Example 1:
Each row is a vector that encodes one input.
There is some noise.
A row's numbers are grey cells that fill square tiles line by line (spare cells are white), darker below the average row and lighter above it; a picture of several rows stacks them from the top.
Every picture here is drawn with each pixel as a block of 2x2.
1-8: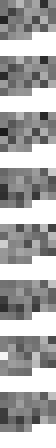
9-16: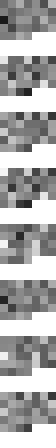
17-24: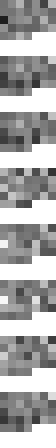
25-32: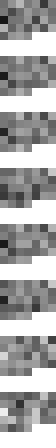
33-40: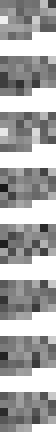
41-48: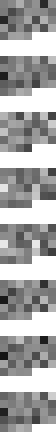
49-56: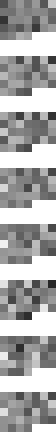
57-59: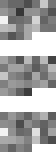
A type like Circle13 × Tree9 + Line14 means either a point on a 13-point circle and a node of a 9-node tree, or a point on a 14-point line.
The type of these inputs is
Line4 + Line7.
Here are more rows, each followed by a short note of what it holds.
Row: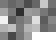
a point on a 7-point line
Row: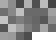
a point on a 7-point line
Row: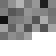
a point on a 4-point line
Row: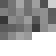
a point on a 4-point line
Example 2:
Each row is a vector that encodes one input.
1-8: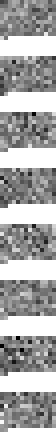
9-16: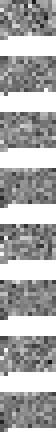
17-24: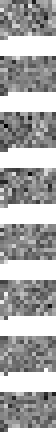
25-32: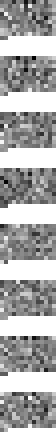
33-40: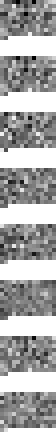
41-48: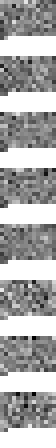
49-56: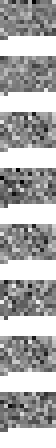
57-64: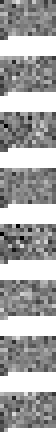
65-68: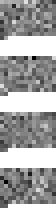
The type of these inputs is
Line6 × Tree8.
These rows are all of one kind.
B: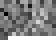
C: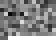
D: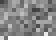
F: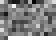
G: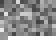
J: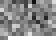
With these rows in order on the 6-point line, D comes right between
B and G.
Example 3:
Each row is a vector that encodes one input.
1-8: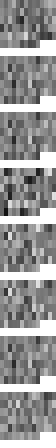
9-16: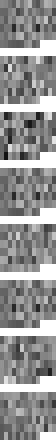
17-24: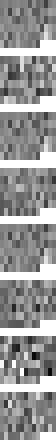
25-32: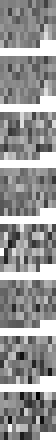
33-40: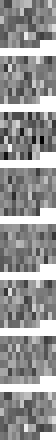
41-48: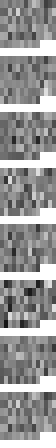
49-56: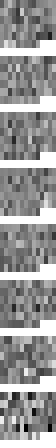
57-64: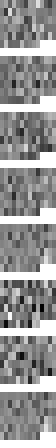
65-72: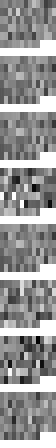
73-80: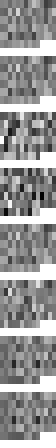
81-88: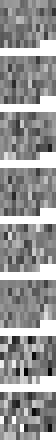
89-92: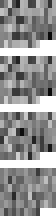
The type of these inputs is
Circle6 + Line3 × Line4.
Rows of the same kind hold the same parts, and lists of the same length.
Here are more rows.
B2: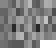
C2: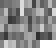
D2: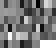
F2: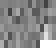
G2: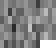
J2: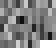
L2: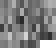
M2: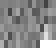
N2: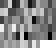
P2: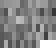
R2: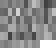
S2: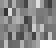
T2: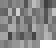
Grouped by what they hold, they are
B2, F2, G2, M2, P2, R2, S2, T2
C2, D2, J2, L2, N2

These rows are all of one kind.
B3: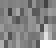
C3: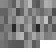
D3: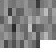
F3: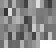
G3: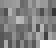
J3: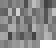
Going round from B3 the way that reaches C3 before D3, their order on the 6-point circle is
B3, J3, F3, G3, C3, D3.
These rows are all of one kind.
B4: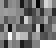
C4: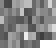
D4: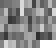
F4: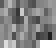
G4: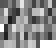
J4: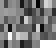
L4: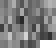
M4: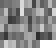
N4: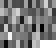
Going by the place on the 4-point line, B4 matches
J4 and N4.
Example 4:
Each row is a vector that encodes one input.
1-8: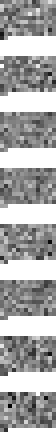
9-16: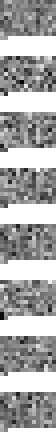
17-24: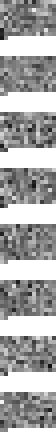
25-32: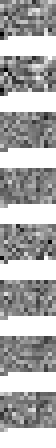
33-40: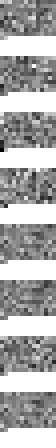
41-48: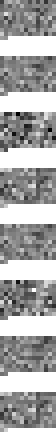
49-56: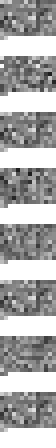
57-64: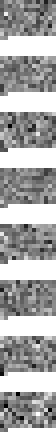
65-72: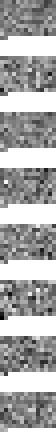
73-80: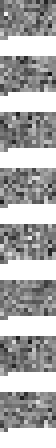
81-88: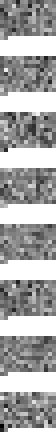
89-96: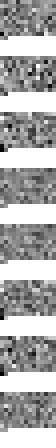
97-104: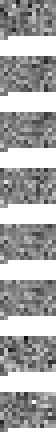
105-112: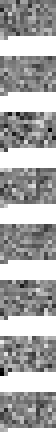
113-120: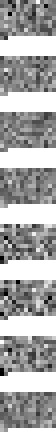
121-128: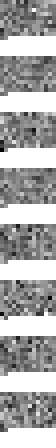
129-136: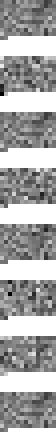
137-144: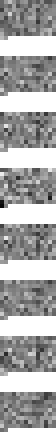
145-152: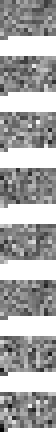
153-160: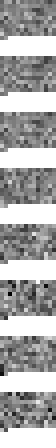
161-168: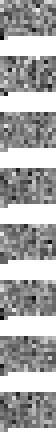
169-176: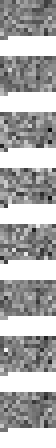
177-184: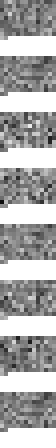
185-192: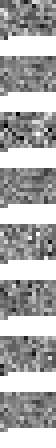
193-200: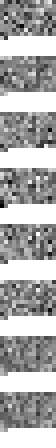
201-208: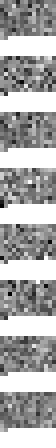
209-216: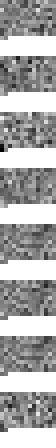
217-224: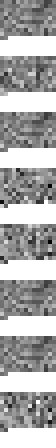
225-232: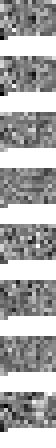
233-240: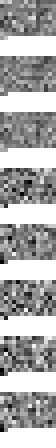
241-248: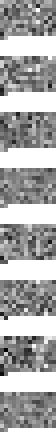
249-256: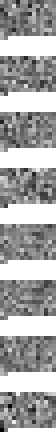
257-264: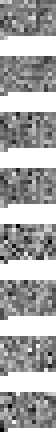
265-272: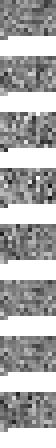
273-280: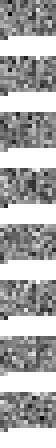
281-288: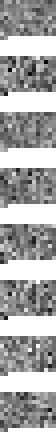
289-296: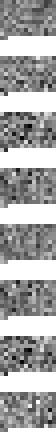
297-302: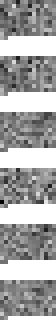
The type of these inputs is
(Line4 × Line4 + Unit) × Tree11.
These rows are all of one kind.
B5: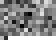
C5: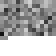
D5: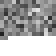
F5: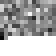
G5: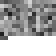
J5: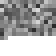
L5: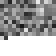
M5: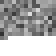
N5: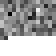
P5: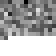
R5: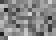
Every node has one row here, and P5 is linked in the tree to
R5.
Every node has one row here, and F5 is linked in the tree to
G5 and M5.
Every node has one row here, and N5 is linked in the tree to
G5.
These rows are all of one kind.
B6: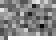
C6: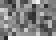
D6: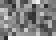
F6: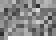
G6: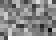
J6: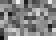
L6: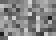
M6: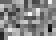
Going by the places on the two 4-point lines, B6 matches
C6 and D6.
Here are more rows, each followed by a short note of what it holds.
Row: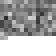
a node of an 11-node tree
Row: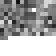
a point on each of two 4-point lines and a node of an 11-node tree
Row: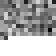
a point on each of two 4-point lines and a node of an 11-node tree
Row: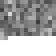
a node of an 11-node tree
